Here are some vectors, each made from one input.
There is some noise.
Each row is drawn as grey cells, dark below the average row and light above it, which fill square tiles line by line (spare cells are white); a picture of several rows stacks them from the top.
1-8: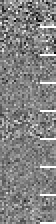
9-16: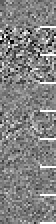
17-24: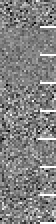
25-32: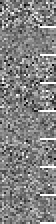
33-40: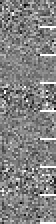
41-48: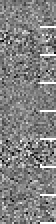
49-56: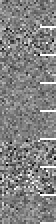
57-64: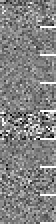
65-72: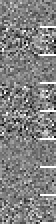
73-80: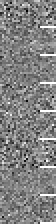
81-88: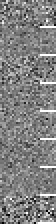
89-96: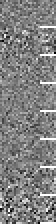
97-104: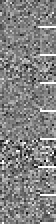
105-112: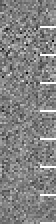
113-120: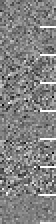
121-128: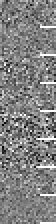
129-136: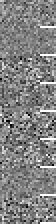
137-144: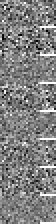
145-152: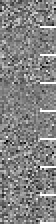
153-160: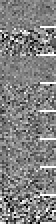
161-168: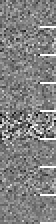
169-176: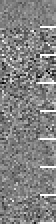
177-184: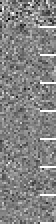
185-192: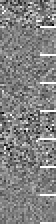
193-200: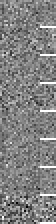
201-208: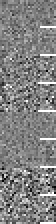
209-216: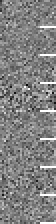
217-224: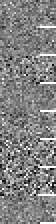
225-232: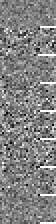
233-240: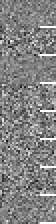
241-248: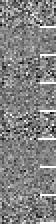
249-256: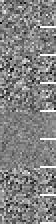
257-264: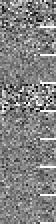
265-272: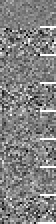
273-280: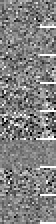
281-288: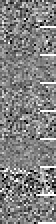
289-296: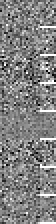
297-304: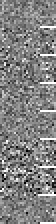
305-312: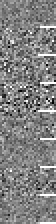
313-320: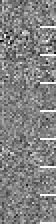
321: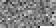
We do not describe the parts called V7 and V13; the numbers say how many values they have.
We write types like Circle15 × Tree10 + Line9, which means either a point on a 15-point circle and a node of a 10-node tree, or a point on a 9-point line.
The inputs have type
Bool × Bool × Bool × V7 × V13 + Label5 × Label5.
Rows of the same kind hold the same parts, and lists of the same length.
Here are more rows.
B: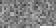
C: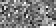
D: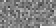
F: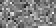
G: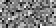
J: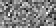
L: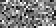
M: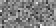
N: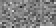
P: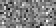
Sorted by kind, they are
B, D, F, G, M, N
C, J, L, P

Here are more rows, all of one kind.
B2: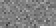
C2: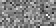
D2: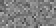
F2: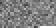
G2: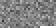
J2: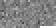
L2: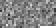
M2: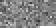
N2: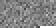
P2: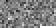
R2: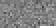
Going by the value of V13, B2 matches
C2, G2 and R2.
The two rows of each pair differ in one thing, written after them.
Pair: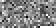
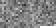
the value of V13
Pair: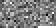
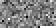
the value of V7
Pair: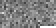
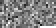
the value of V7
